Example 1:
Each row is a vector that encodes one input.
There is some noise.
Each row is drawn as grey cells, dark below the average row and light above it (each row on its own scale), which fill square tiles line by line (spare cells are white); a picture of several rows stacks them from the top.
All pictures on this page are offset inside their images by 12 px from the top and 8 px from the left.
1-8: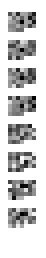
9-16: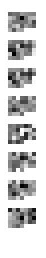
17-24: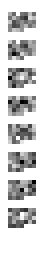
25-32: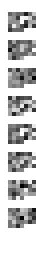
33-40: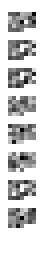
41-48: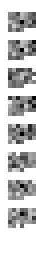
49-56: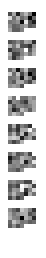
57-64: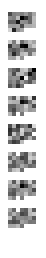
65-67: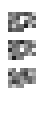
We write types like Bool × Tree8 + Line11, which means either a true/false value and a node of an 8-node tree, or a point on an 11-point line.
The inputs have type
Tree7.
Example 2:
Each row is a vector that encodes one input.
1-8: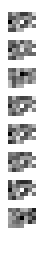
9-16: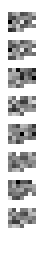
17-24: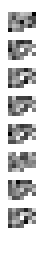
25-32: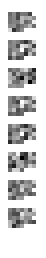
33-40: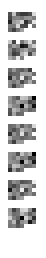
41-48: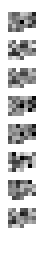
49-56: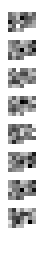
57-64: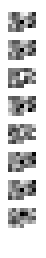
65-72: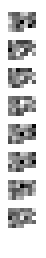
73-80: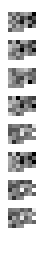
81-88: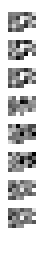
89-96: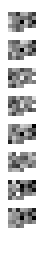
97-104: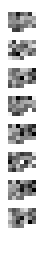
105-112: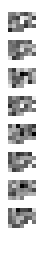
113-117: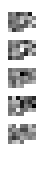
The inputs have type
Tree7.
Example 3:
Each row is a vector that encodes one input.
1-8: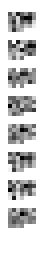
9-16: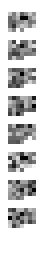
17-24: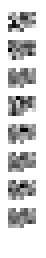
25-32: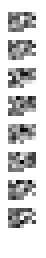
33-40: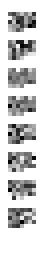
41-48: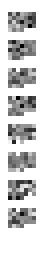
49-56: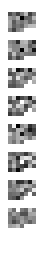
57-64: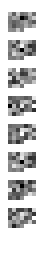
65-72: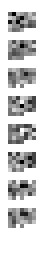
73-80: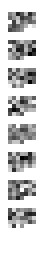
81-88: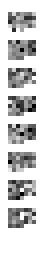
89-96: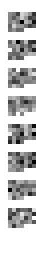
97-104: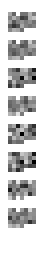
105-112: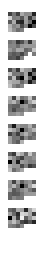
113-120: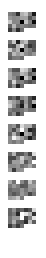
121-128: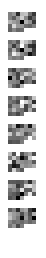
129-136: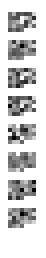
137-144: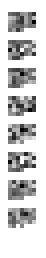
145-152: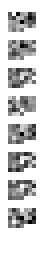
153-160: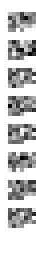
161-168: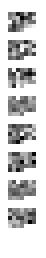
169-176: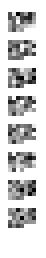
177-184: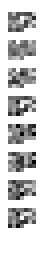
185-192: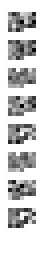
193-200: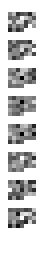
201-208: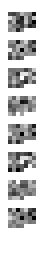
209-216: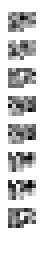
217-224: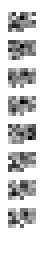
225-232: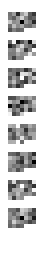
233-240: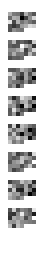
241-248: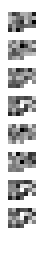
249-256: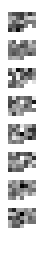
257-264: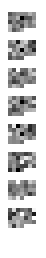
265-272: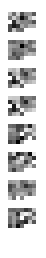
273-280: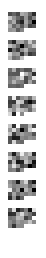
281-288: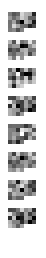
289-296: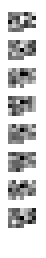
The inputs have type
Tree7.
